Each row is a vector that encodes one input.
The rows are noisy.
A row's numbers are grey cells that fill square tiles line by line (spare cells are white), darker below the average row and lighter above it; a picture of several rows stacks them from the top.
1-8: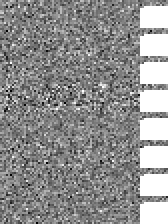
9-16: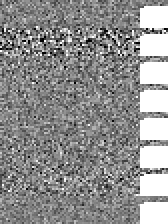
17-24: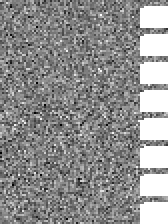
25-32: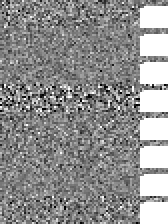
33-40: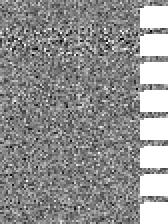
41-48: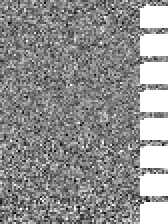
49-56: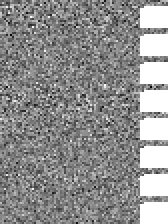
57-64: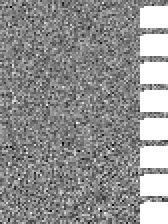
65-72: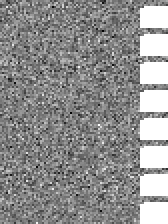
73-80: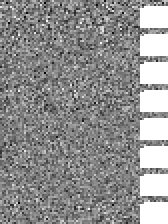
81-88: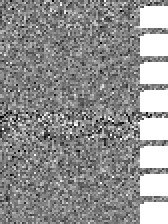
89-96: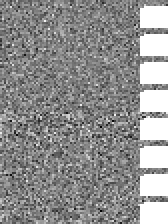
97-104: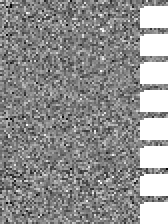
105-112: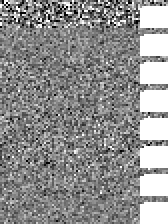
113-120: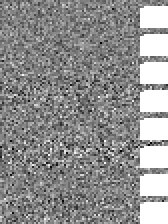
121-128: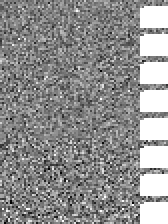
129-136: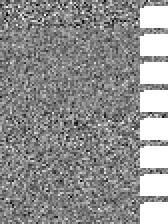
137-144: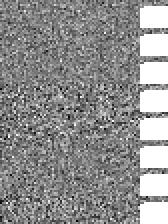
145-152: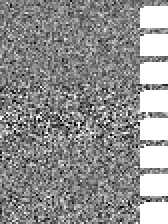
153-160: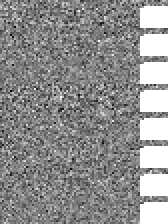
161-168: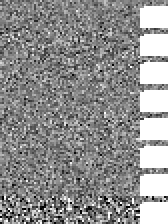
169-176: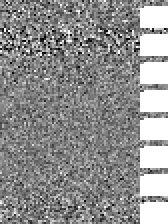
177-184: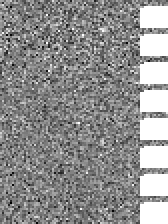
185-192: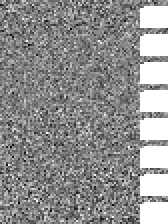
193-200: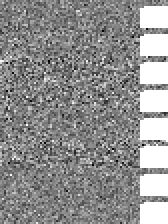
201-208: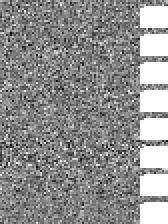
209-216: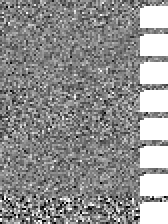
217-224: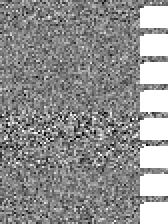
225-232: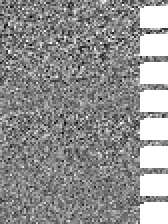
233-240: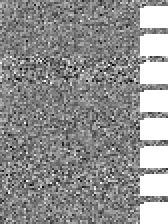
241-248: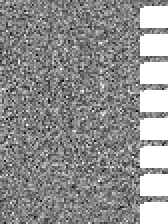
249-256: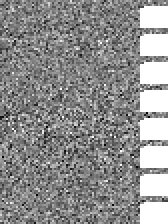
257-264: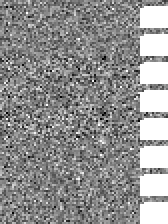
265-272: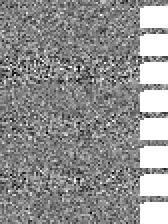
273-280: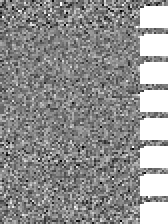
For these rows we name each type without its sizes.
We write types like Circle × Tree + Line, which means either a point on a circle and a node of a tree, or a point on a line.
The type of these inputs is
List(Circle).
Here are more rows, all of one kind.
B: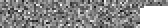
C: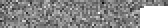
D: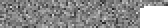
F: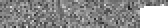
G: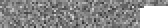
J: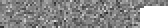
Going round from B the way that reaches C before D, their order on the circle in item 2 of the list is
B, C, J, F, D, G.
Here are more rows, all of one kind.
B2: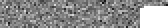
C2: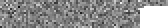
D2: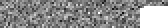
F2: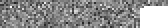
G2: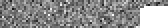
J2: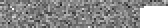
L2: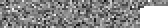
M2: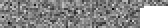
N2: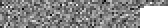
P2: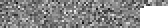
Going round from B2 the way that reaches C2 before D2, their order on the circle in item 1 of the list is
B2, M2, J2, F2, P2, L2, C2, G2, N2, D2.
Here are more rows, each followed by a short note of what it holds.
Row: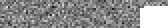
a list of two items
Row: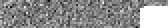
a list of one item
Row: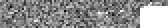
a list of one item
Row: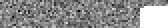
a list of one item
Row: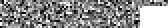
the empty list
